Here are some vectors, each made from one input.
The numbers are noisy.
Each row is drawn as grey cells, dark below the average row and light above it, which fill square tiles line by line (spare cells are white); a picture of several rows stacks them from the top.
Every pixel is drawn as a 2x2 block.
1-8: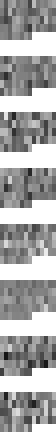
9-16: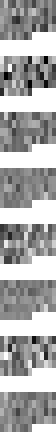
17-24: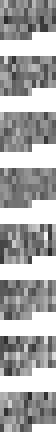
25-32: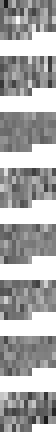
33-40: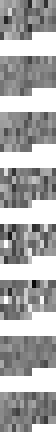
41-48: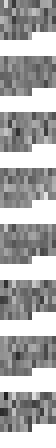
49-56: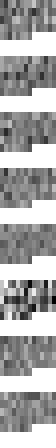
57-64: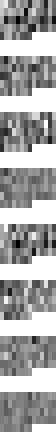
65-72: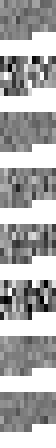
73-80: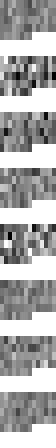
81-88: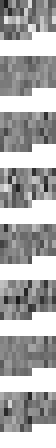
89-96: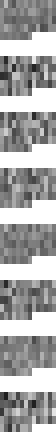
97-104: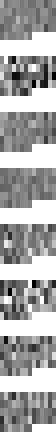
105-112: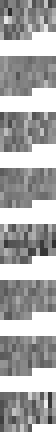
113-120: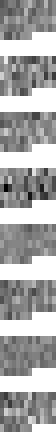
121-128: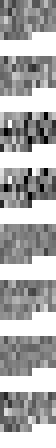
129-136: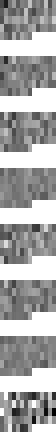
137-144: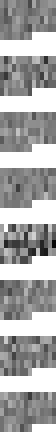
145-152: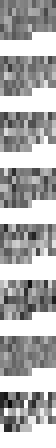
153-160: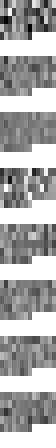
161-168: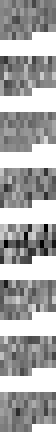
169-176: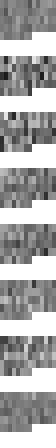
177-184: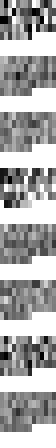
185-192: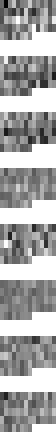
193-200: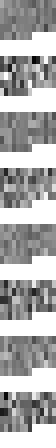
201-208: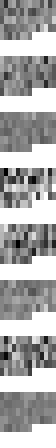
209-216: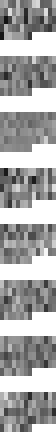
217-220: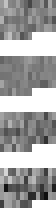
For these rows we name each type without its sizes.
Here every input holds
either a point on a circle, or a fixed value.
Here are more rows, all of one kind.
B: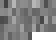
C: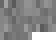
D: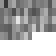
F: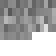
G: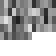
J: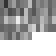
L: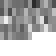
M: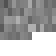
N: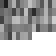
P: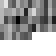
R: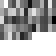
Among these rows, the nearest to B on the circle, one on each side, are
G and M.
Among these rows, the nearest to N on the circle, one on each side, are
C and D.
